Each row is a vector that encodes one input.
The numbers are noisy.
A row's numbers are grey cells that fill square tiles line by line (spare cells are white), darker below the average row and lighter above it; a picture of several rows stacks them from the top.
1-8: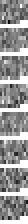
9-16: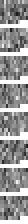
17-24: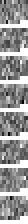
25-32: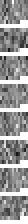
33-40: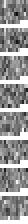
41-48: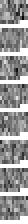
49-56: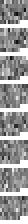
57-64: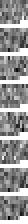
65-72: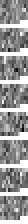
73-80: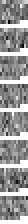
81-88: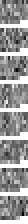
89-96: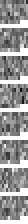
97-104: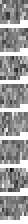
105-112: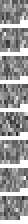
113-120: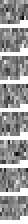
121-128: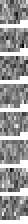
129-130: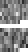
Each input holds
a point on a 9-point line, together with either a point on a 6-point line, or a point on a 9-point line.
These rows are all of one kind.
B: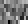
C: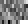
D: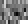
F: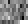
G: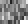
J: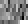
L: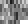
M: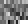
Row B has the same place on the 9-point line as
G and J.
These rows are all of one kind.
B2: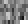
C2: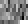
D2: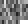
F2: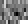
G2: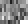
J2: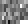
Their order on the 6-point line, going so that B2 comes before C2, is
G2, J2, D2, F2, B2, C2.
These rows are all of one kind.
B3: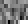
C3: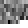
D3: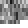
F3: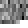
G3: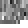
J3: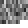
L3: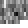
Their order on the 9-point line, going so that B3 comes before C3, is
G3, F3, B3, C3, D3, L3, J3.
